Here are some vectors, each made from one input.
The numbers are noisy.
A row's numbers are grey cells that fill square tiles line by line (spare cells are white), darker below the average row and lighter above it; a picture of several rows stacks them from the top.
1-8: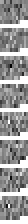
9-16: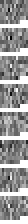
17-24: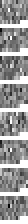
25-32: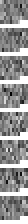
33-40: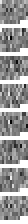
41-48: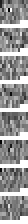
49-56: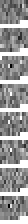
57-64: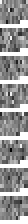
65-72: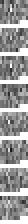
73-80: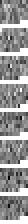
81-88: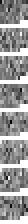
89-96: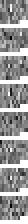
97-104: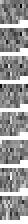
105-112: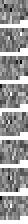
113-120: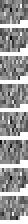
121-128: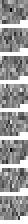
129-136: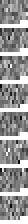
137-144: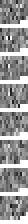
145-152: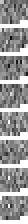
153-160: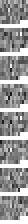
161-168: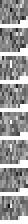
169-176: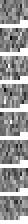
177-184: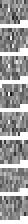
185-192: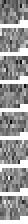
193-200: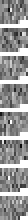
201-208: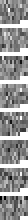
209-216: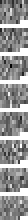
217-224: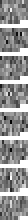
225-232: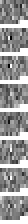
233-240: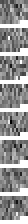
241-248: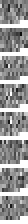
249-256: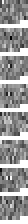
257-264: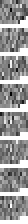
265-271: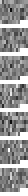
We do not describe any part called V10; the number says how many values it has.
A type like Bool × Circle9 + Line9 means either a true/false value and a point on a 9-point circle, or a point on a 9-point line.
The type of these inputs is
(Bool × Circle9 + V10) × (Circle5 + Line5).
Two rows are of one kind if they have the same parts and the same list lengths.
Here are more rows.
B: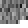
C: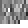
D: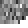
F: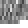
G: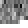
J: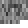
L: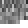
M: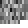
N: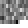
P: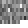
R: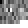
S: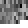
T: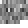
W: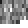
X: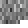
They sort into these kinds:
B, F, G, J, N, S
C, D, M, P
L, R, W
T, X

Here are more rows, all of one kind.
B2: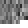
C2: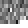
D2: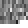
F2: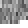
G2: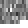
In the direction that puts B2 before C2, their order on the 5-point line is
G2, B2, F2, C2, D2.
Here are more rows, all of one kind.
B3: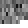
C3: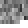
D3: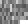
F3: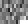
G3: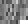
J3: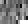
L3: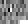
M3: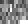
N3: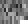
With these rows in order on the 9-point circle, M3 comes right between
B3 and L3.
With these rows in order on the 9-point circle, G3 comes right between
J3 and N3.
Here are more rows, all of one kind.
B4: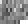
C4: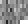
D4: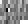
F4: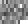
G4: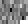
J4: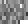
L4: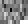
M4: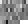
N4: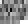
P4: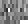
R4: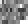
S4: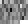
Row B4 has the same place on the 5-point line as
C4, D4 and M4.
